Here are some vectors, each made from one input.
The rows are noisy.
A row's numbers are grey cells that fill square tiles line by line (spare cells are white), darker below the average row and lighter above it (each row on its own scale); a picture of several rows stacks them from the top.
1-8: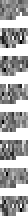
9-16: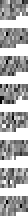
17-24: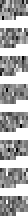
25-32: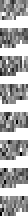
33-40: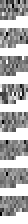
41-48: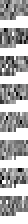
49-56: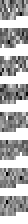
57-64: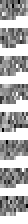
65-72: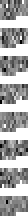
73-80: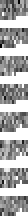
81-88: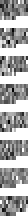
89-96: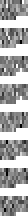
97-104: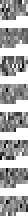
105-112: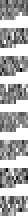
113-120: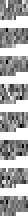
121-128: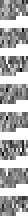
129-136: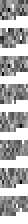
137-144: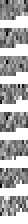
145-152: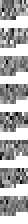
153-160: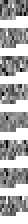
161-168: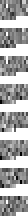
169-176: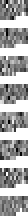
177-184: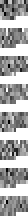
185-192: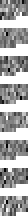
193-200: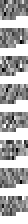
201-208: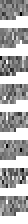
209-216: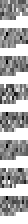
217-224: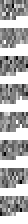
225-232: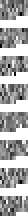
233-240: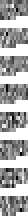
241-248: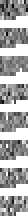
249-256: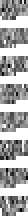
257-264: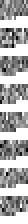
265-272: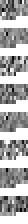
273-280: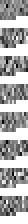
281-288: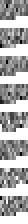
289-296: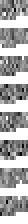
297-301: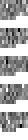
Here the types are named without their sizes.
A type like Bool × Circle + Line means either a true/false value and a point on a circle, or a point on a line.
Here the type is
Label × (Label + Tree).
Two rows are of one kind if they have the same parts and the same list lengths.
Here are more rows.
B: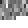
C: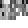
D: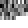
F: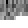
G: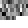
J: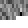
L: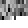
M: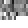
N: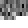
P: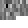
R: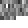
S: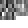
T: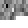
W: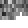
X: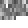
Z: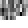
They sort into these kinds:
B, C, G, J, L, M, P, R, S, T, X, Z
D, F, N, W

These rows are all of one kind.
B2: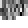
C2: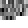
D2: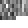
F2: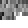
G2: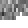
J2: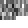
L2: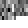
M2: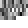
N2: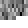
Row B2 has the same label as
C2, M2 and N2.
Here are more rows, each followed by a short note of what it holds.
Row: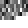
two labels
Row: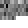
two labels
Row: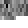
two labels
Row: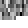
a label and a node of a tree
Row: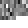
a label and a node of a tree
